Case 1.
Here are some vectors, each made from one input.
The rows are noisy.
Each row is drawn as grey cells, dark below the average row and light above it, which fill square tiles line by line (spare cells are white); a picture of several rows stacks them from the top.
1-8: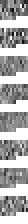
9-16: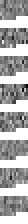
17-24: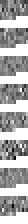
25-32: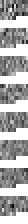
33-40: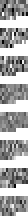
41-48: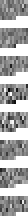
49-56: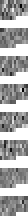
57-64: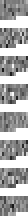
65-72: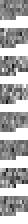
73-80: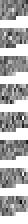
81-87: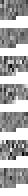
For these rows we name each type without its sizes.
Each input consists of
a list of items, each a point on each of two lines.
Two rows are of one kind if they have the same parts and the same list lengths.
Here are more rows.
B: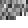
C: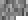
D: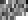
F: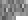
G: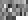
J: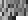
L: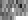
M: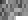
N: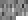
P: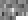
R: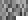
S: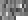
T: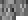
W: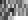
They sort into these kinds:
B, G, R
C, F, J, L, N, P, S
D, M, T, W

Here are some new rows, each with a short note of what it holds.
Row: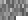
a list of two items
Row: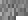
a list of two items
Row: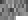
a list of one item
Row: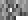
the empty list
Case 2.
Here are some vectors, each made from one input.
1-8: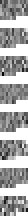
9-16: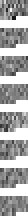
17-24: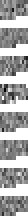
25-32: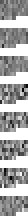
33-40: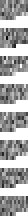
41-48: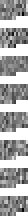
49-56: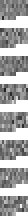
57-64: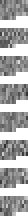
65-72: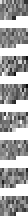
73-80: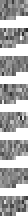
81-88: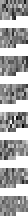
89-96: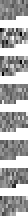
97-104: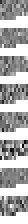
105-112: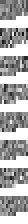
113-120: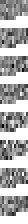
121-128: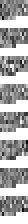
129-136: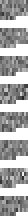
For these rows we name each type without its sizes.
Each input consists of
either a point on a line, or five true/false values.
